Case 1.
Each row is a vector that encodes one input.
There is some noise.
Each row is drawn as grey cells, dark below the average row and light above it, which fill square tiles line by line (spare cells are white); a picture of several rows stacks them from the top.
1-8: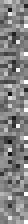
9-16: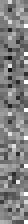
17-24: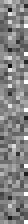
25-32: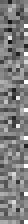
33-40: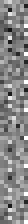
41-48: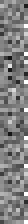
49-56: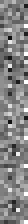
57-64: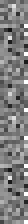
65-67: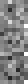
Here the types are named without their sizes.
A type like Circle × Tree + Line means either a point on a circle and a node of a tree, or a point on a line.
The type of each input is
Bool × Bool × Bool.
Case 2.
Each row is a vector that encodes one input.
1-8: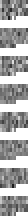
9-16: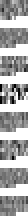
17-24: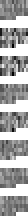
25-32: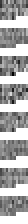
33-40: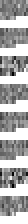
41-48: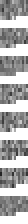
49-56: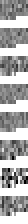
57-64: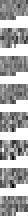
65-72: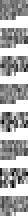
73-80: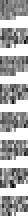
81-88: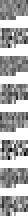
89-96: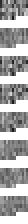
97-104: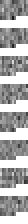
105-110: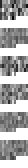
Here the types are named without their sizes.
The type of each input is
Bool × Bool × Bool.
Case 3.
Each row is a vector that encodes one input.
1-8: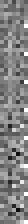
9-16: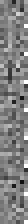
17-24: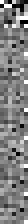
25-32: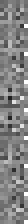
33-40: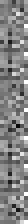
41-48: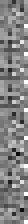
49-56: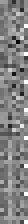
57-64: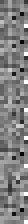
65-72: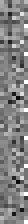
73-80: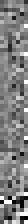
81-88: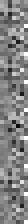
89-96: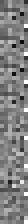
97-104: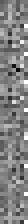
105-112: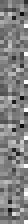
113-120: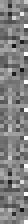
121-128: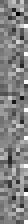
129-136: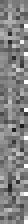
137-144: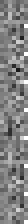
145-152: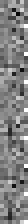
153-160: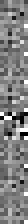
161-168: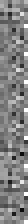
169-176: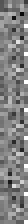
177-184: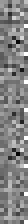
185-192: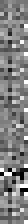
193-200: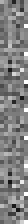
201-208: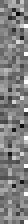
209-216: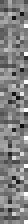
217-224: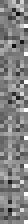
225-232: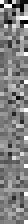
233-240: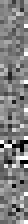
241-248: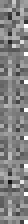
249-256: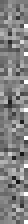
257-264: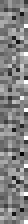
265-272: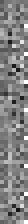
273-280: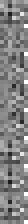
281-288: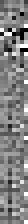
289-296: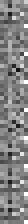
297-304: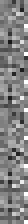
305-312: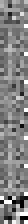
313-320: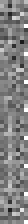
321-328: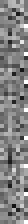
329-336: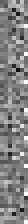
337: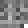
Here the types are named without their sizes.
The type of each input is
Bool × Bool × Bool + Unit.
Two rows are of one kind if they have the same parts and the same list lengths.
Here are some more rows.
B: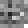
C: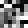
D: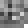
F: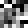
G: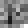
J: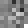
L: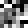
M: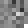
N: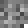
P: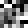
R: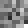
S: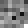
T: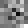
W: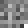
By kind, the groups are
B, D, G, J, M, N, R, S, T, W
C, F, L, P

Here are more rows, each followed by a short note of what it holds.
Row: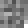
three true/false values
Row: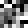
a fixed value
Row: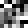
a fixed value
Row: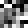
a fixed value
